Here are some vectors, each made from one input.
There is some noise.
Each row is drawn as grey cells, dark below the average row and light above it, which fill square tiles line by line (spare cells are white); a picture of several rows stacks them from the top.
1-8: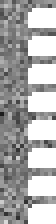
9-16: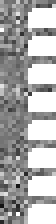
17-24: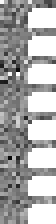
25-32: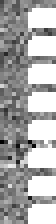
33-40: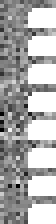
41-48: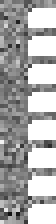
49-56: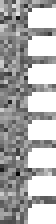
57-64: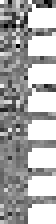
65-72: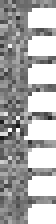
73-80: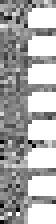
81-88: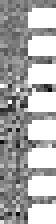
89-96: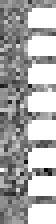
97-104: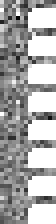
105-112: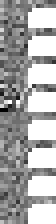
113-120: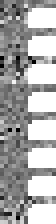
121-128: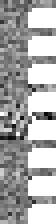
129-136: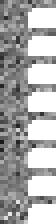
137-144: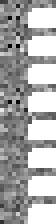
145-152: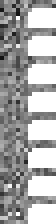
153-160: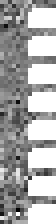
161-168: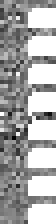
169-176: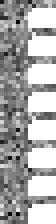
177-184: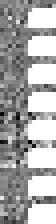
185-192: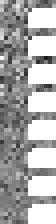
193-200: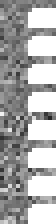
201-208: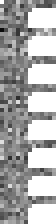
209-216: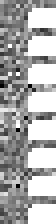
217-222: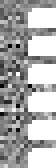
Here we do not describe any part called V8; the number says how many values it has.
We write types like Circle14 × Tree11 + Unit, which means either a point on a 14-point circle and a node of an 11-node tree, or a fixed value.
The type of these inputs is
Line6 × List2(V8) + List3(Line4).
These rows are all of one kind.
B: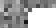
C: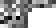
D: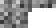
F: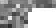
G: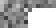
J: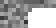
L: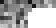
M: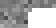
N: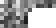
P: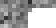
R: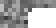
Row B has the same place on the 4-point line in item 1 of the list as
J, L and R.
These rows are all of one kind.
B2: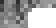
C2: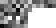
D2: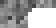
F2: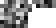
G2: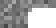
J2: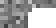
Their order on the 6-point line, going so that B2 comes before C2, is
J2, G2, D2, B2, C2, F2.
